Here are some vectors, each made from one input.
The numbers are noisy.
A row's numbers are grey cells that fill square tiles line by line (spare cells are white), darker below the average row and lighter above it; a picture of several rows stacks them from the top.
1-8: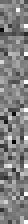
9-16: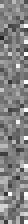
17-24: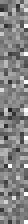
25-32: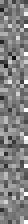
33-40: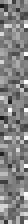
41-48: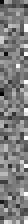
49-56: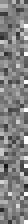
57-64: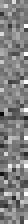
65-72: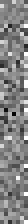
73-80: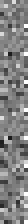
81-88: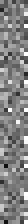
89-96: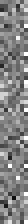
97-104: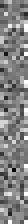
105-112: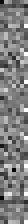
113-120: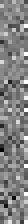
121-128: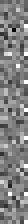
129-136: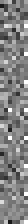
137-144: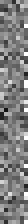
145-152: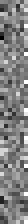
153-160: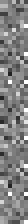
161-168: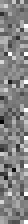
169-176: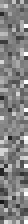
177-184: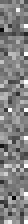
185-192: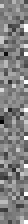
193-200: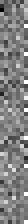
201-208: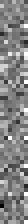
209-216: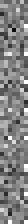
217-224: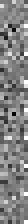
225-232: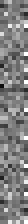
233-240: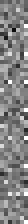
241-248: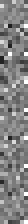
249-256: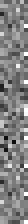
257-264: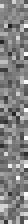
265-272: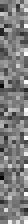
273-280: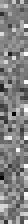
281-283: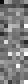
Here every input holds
either a point on a 16-point circle, or a node of a 10-node tree.
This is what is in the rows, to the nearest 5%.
About 50% of them hold a point on a 16-point circle. The rest hold a node of a 10-node tree.
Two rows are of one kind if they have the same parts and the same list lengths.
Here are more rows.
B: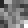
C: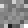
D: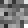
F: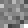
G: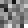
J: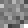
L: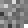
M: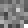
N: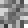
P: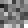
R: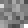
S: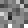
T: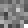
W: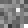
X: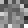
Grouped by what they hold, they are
B, D, G, N, P, S, X
C, F, J, L, M, R, T, W

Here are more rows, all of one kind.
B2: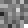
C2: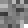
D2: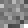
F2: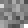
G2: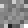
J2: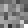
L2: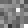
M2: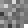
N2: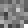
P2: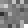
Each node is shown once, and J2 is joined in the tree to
N2.
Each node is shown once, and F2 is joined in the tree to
D2.
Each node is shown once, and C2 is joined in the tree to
P2.
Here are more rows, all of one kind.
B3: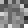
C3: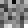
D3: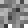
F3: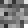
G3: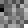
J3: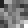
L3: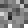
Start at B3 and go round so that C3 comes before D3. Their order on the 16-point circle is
B3, G3, C3, J3, F3, D3, L3.
